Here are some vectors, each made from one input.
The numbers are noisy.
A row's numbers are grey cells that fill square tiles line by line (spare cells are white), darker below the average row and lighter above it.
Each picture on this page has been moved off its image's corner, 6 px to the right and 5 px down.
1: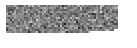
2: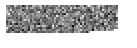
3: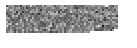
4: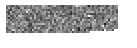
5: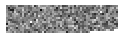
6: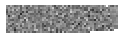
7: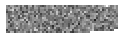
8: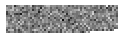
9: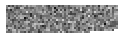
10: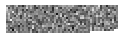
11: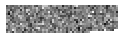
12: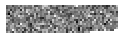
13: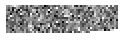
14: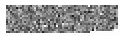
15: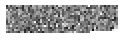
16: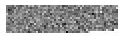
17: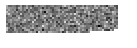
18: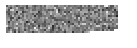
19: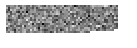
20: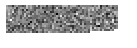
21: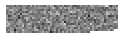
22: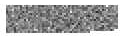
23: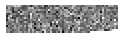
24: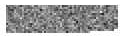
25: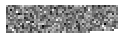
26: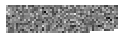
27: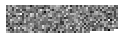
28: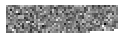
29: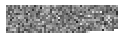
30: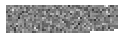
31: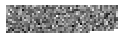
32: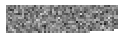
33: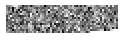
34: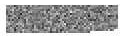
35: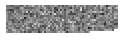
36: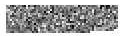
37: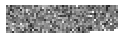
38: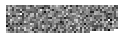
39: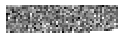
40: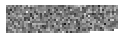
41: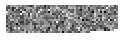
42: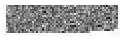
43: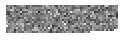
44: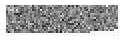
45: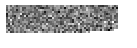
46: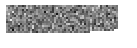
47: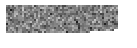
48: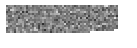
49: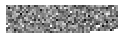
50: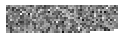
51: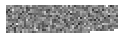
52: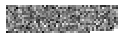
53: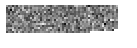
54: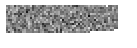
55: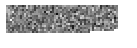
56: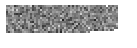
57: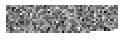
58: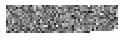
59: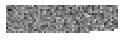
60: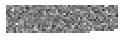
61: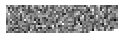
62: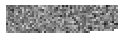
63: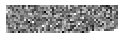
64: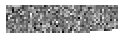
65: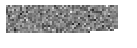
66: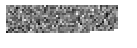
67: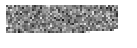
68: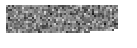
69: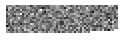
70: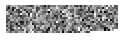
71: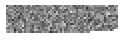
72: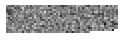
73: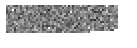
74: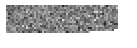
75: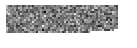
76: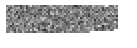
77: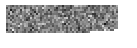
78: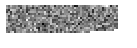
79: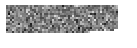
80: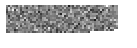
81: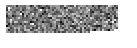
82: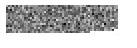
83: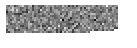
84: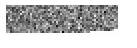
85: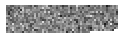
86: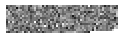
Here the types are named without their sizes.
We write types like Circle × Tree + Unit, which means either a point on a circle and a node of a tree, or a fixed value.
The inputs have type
Bool × (Circle + Unit) + Line.
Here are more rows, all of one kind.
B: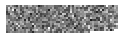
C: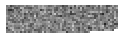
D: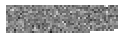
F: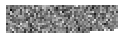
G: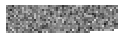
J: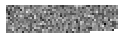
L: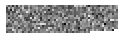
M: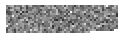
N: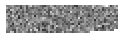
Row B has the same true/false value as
D, M and N.
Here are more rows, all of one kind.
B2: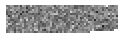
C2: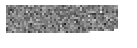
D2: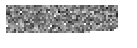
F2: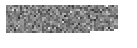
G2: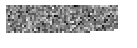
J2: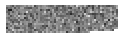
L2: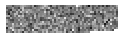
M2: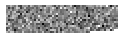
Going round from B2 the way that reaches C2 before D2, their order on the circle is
B2, M2, C2, F2, J2, L2, D2, G2.
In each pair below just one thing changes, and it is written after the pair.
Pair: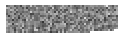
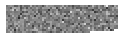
the place on the circle
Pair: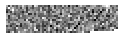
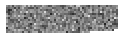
the true/false value
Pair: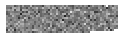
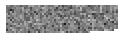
the true/false value
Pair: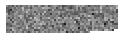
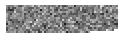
the place on the circle
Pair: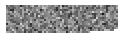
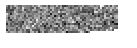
the place on the circle
